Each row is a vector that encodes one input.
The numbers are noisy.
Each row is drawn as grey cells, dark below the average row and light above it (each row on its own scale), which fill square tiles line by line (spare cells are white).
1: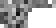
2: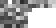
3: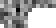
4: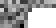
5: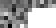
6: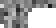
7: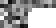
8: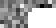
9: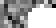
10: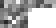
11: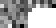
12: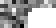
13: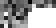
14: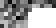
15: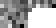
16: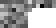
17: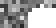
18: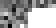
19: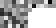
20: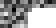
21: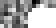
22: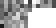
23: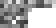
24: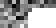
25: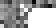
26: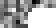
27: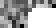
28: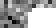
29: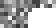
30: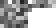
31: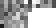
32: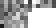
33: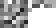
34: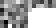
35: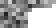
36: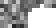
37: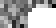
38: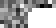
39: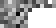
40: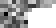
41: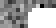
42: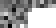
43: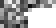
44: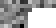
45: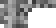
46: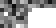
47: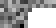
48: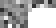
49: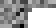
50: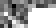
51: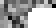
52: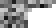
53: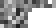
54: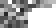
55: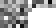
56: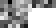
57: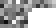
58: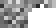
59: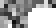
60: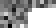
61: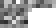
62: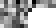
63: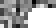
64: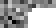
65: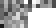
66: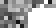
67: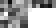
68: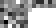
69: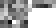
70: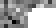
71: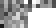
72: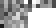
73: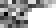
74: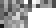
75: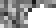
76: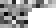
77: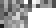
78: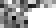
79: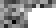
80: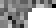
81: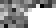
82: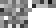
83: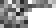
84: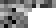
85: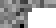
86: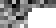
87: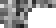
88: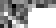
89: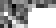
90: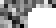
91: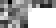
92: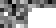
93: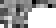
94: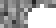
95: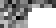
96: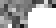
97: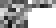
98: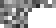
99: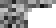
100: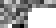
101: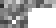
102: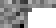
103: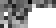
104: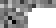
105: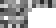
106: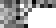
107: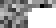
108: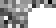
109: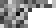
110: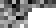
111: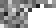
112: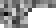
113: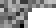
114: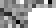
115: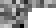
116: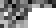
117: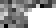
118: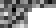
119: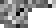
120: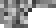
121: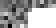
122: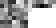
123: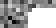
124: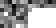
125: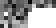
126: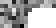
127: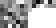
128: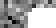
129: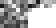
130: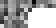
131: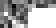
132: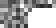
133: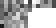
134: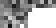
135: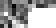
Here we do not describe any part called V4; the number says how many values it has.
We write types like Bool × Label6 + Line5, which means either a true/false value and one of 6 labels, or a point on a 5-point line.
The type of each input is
List3(Bool × V4).
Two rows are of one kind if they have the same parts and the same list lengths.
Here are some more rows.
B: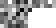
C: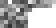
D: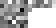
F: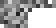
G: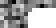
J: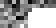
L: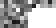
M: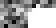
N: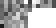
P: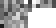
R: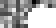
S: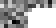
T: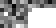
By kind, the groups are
B, C, D, F, L, R, S
G, M
J, T
N, P

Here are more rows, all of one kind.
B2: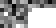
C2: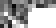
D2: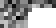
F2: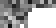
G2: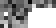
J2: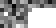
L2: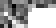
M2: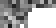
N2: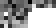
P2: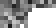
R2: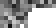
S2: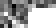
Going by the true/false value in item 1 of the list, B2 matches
D2 and J2.
